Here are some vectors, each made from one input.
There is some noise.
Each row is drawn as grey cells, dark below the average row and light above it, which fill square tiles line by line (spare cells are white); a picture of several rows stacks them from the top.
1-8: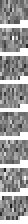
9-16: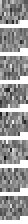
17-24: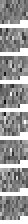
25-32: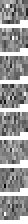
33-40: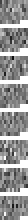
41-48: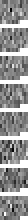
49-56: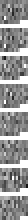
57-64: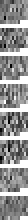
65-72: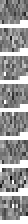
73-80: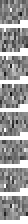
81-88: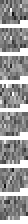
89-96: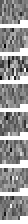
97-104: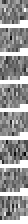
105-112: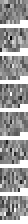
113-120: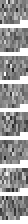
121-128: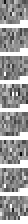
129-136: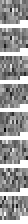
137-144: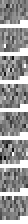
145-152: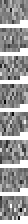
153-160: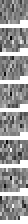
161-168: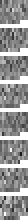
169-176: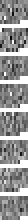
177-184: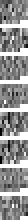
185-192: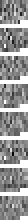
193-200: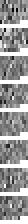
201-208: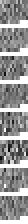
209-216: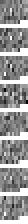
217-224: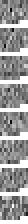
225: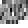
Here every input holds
either a point on a 13-point circle, or a fixed value.
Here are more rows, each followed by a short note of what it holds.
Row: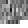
a point on a 13-point circle
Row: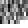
a fixed value
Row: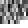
a fixed value
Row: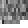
a point on a 13-point circle
